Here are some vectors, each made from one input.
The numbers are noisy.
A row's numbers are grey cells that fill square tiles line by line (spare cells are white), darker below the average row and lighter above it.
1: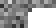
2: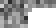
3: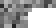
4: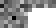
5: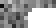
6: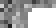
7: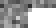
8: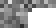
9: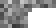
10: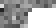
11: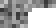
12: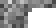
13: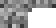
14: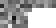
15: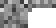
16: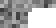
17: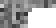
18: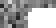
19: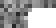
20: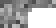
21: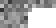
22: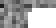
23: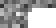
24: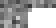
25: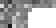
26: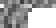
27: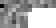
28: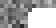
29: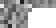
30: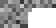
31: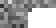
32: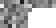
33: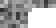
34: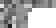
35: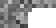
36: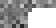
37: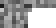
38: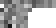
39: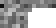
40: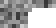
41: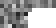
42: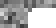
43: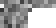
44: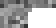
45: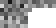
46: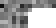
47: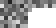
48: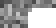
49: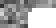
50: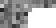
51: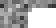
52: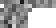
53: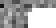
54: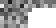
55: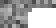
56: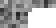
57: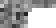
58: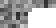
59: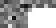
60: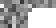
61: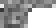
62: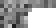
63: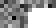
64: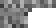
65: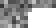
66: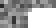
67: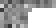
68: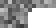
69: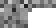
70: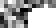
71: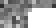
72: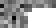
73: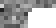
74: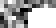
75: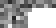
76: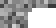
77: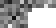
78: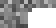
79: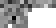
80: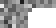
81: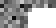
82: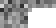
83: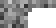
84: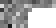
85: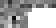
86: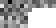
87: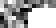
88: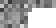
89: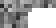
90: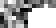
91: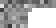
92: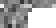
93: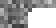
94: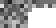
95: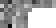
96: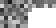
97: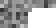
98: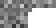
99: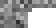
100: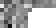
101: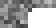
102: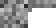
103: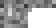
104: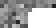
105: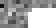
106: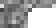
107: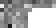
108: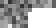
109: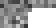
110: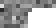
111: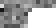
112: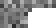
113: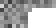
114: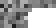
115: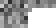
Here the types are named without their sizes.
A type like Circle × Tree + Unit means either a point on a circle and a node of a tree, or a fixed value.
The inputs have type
List(Line).
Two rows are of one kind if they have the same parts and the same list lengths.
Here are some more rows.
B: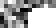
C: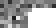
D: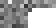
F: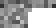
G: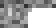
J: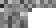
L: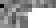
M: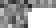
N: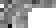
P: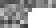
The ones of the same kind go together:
B
C, D, F, G, J, L, M, P
N

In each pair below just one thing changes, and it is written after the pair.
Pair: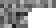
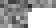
the place on the line in item 1 of the list
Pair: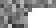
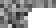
the place on the line in item 1 of the list
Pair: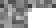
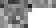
the place on the line in item 2 of the list
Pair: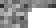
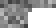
the place on the line in item 2 of the list
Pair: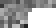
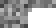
the place on the line in item 2 of the list
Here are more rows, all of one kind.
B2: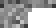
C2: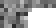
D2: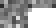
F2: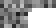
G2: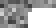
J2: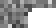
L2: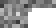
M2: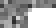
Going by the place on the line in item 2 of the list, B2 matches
D2 and F2.
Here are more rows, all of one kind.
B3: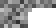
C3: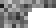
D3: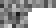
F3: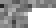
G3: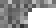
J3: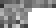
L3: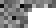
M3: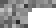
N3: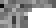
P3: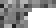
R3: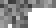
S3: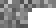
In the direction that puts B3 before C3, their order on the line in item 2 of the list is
R3, D3, G3, J3, B3, M3, P3, S3, F3, N3, L3, C3.
